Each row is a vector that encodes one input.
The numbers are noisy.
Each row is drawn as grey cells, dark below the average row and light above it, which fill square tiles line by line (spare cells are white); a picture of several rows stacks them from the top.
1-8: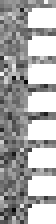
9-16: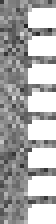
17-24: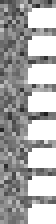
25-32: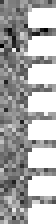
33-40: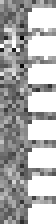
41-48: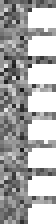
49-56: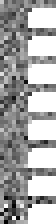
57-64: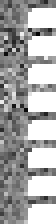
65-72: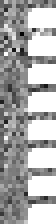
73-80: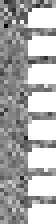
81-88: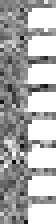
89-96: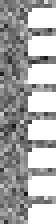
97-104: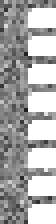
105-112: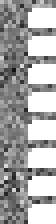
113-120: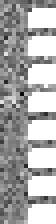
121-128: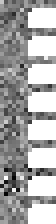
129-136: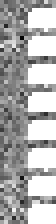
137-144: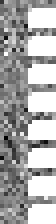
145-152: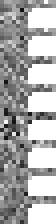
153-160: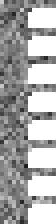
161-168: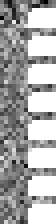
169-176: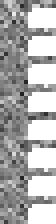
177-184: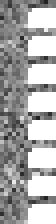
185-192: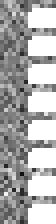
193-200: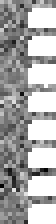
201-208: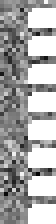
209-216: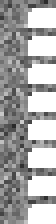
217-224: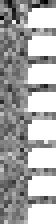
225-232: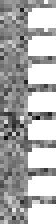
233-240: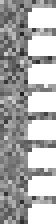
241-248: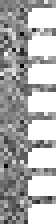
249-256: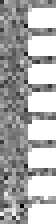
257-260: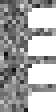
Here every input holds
one of 5 labels.
